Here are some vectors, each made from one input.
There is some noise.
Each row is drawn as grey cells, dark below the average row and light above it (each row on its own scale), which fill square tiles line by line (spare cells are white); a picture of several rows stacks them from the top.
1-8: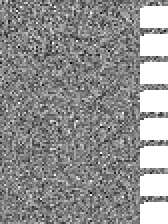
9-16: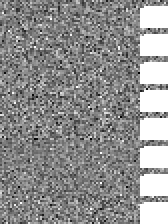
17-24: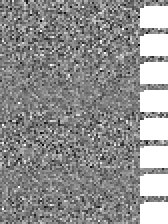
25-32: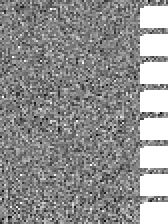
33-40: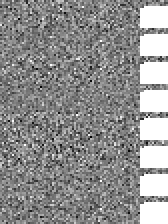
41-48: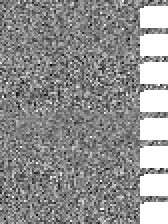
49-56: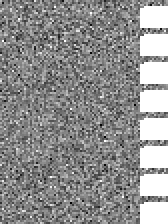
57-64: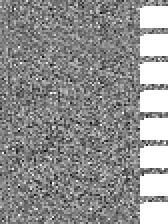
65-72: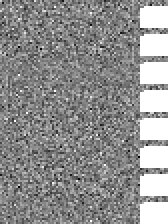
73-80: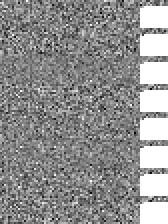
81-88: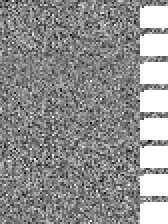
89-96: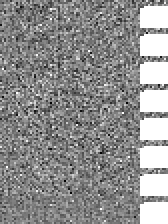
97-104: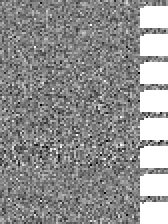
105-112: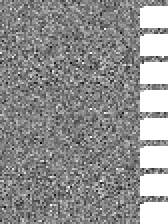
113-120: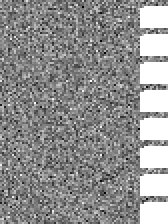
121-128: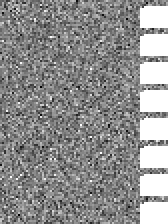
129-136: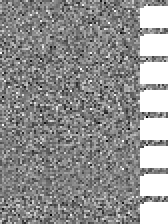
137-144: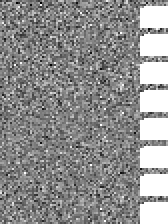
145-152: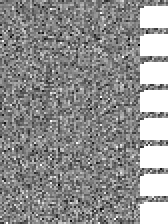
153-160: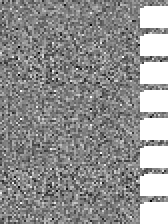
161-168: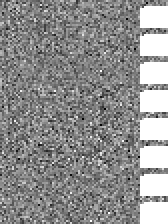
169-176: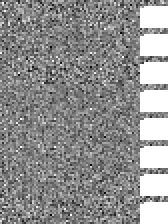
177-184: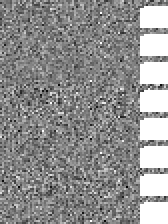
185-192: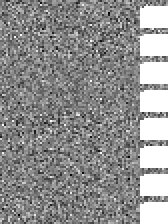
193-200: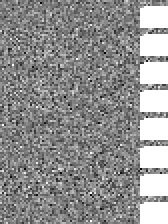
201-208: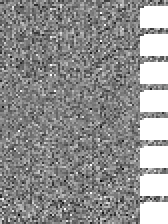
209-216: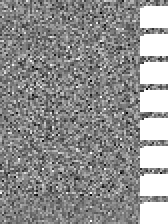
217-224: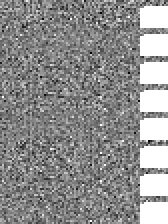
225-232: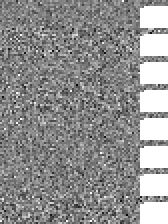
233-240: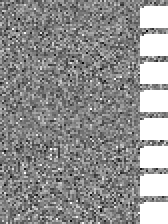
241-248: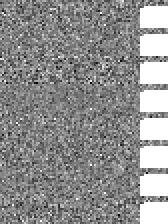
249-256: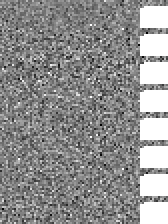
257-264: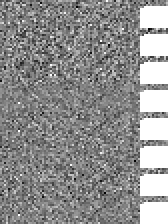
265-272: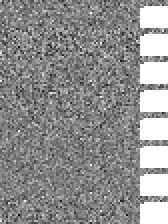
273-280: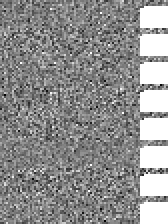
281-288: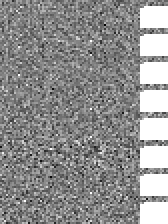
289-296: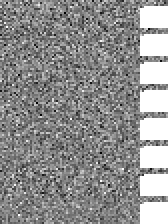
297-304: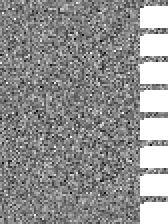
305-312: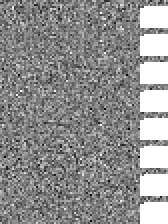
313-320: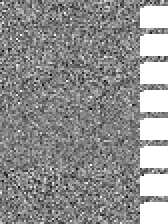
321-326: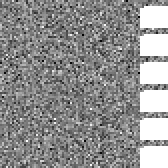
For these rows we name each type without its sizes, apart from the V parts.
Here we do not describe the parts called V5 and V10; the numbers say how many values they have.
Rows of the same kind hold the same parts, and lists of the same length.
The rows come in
2 kinds.
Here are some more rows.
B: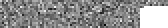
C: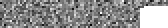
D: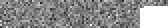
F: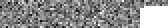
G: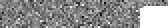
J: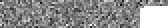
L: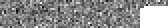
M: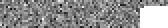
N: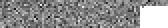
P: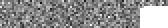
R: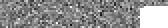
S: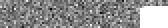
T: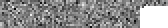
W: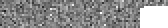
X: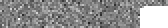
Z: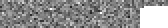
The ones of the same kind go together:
B, D, F, J, L, M, P, S, Z
C, G, N, R, T, W, X

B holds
a point on a line, a true/false value and a value of V5.
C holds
a point on a line and a value of V10.
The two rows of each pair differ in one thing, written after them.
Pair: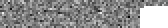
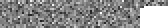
the value of V5
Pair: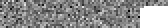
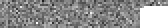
the place on the line
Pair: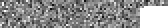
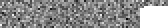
the value of V5
